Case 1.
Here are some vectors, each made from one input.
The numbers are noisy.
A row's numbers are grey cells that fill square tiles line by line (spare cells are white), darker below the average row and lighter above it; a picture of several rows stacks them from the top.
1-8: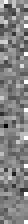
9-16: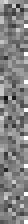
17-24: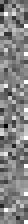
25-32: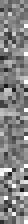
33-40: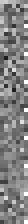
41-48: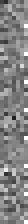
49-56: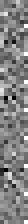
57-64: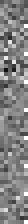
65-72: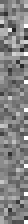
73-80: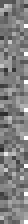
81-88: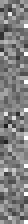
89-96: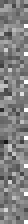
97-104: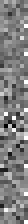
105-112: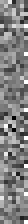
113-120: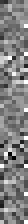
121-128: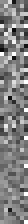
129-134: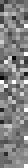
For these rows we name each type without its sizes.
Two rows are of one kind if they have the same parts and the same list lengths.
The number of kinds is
2.
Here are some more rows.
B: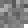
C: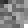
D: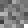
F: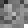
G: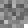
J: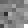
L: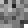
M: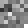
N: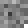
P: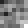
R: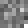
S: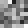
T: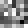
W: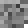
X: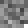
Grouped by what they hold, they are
B, C, D, F, G, J, L, M, N, P, R, W, X
S, T

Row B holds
a node of a tree.
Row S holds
a fixed value.
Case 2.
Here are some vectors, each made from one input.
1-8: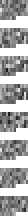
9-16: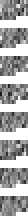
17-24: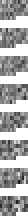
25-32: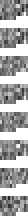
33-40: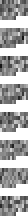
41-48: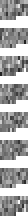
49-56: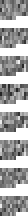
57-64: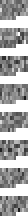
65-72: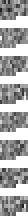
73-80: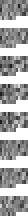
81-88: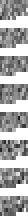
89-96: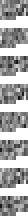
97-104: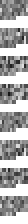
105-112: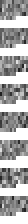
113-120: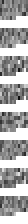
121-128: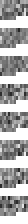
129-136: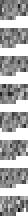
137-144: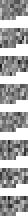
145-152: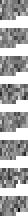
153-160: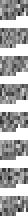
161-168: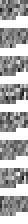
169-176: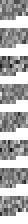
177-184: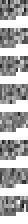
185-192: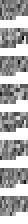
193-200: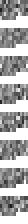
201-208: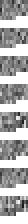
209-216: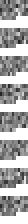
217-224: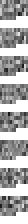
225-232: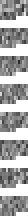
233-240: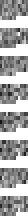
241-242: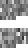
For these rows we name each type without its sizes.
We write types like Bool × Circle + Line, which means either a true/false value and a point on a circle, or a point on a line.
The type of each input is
Line.
